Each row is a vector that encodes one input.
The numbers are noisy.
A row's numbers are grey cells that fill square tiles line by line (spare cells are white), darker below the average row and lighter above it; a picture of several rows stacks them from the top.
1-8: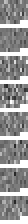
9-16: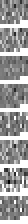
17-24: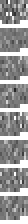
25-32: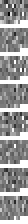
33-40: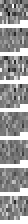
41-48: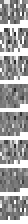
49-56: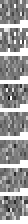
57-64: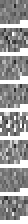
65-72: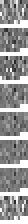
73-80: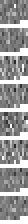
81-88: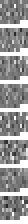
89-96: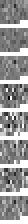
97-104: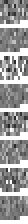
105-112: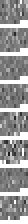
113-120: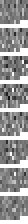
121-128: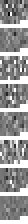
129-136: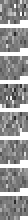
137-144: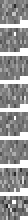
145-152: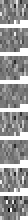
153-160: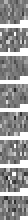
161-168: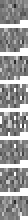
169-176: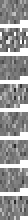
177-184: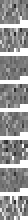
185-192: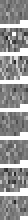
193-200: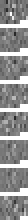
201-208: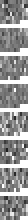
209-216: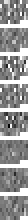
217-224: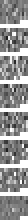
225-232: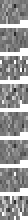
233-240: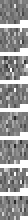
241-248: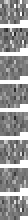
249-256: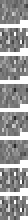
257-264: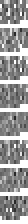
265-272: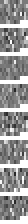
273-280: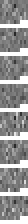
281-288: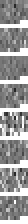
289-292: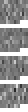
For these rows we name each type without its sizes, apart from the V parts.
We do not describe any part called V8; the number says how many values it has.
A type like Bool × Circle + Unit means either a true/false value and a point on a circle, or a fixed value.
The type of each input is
Bool × Circle + V8.
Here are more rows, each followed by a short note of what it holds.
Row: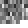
a value of V8
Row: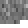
a point on a circle and a true/false value
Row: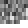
a value of V8
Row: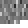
a point on a circle and a true/false value
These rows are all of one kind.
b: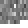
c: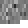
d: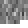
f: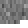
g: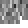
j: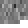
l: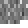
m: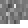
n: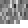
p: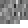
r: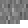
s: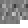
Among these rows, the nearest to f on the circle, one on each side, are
p and r.
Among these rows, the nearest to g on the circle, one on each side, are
d and s.
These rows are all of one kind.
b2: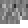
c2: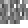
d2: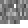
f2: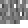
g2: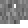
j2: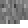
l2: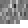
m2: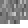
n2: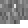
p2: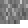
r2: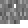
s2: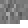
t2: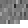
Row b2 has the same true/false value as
c2, l2 and s2.
